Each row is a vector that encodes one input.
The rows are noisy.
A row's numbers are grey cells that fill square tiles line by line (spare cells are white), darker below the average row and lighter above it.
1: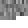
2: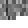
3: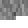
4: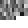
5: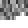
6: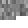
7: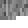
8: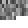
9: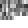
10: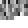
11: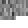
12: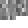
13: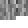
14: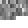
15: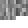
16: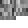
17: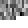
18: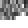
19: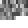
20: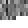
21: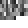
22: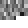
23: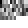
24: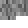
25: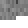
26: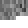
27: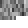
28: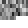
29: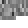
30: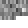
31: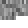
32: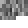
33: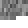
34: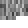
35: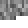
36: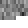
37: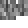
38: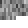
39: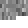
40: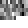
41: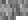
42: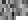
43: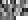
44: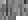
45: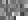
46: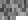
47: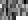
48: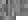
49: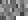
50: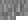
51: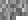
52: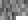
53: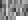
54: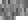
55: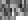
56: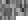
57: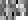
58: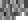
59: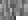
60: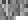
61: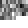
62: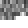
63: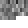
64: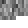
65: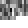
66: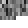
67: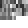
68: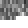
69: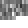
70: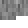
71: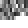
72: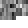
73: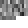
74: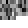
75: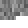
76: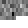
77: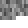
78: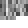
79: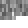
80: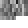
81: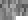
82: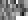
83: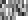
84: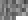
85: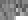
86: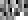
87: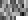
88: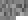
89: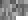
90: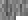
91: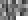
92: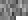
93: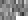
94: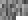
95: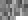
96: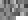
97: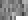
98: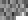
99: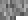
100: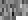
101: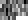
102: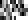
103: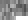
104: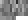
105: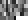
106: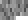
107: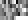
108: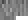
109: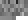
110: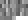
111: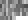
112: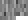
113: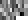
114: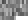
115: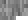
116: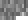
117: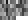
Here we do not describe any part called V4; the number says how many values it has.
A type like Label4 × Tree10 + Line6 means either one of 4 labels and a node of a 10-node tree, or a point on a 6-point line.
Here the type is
Bool × (Tree7 + V4) + Unit.
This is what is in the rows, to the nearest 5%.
About 5% of them hold a fixed value. The rest hold a true/false value, together with either a node of a 7-node tree, or a value of V4.
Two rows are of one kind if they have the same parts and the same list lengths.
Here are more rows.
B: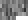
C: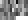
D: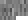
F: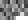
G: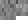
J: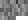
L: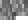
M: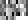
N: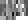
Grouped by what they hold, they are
B, C, D, L
F, G, J
M, N

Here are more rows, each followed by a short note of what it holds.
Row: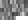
a node of a 7-node tree and a true/false value
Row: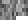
a fixed value
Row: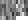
a fixed value
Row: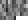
a true/false value and a value of V4
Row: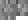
a true/false value and a value of V4
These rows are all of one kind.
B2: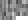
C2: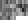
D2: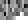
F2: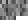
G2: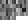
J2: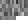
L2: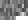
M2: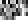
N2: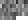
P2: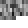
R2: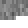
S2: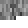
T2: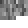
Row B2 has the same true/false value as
F2, J2, N2 and S2.
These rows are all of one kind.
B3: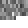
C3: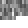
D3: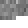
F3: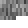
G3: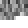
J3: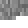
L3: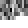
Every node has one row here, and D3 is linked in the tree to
B3, C3 and J3.
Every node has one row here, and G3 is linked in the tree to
B3.
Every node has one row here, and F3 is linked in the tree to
J3.
